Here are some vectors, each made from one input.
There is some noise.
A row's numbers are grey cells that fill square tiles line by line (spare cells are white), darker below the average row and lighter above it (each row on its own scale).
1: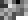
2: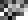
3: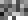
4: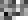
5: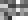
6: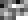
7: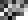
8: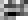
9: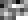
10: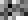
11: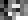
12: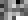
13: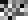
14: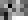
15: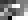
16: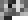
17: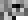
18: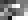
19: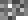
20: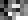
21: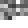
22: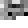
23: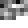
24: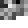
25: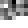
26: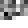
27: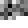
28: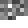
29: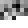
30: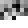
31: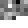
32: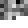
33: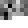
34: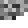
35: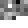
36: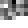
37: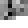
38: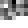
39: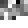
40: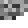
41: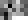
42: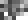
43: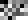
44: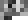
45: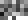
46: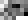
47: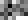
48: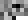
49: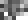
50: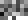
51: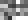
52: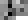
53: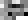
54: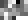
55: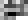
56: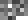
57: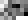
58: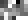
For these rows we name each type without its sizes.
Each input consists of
a point on each of two circles.
